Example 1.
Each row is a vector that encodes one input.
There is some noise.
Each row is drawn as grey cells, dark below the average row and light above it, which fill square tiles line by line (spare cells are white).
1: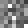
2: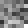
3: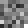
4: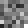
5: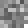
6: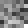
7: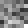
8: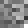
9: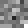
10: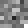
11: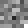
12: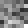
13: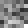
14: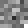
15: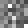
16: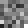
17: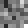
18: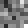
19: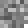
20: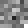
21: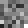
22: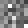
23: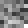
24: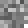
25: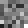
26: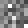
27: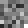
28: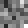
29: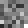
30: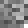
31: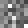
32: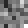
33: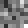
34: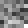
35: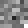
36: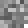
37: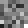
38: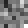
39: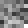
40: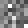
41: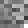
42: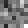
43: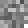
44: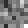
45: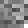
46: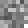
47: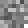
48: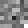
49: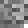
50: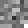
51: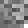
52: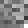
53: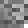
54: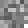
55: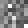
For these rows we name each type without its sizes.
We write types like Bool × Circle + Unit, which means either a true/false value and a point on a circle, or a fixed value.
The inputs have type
Label.
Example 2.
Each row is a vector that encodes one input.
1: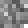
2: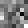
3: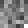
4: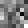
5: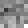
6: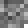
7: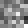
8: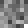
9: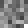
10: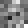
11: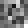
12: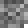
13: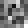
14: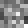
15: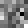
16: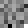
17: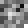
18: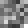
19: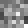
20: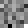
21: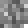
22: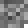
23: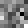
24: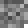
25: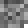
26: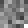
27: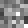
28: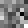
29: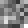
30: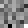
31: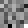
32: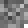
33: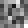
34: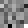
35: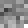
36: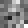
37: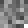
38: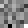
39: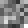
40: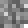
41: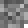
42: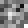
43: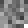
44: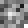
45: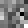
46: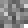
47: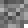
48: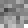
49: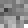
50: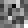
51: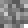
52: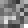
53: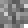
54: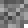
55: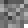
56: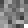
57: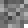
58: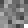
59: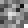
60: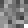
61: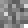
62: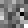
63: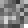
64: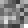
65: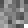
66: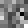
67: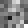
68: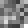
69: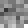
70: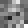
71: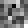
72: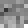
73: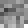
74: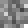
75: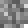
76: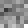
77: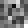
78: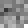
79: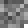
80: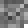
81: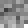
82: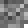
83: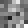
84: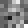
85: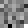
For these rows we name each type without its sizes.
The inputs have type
Label.
